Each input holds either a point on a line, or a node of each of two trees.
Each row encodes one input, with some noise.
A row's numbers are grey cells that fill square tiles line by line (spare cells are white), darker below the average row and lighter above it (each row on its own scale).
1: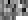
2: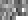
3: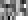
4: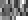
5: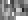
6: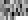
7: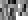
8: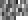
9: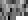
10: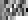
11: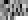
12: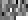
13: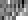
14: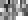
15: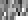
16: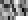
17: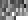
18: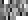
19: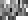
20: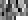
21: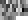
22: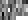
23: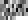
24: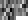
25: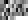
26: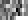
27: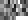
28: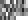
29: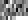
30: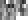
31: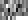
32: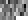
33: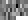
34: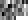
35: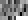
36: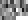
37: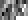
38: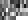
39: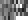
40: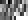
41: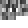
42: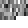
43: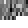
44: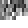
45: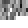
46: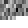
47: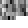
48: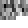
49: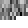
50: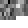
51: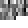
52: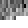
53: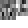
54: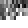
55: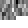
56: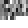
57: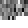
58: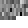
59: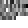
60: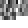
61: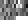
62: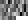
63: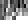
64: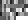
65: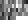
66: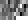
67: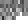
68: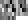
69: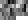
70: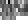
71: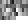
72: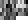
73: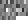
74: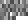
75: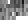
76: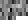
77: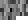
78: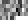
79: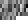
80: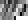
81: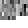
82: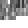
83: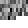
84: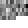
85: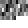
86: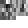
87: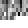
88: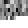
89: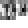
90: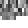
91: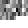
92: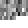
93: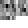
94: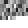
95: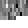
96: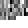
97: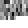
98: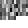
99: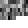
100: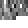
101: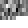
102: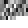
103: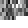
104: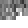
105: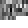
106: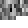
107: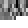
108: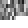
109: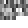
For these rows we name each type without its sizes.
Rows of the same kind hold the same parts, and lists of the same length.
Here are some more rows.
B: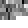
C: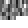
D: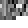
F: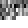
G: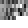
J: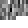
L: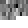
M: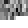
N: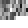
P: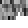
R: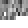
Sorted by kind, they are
B, C, D, F, G, J, L, P
M, N, R

